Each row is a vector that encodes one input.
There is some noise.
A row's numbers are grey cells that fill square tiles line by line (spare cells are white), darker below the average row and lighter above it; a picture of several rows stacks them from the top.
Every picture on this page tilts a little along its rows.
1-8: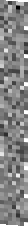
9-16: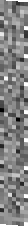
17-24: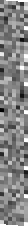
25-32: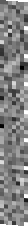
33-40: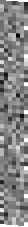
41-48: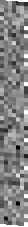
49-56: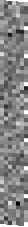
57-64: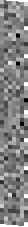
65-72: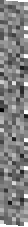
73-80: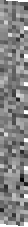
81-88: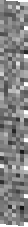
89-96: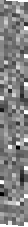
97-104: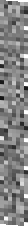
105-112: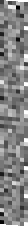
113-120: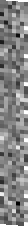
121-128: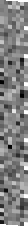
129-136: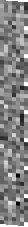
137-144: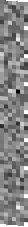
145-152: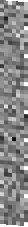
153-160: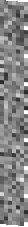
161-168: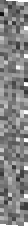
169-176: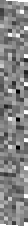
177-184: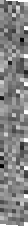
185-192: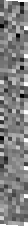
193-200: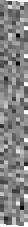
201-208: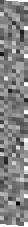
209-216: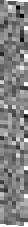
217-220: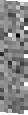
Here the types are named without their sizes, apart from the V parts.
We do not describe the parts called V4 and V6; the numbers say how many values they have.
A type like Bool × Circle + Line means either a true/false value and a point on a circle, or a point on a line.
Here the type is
(Circle + Label) × V4 × V6.
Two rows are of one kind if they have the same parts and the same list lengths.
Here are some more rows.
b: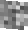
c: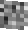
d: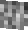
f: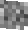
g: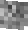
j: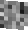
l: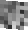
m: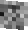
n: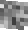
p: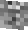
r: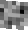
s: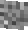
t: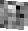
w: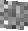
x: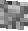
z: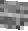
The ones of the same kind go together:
b, d, f, m, n, p, s, w, x
c, g, j, l, r, t, z

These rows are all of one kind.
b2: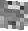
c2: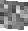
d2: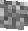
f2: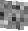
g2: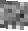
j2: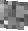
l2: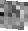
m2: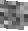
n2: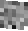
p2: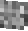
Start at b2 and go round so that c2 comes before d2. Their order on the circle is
b2, l2, n2, p2, j2, c2, f2, m2, g2, d2.
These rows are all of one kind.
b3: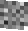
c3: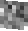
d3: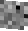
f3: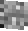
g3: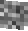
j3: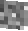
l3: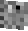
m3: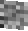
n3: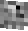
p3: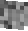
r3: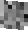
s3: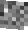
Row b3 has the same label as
p3 and s3.
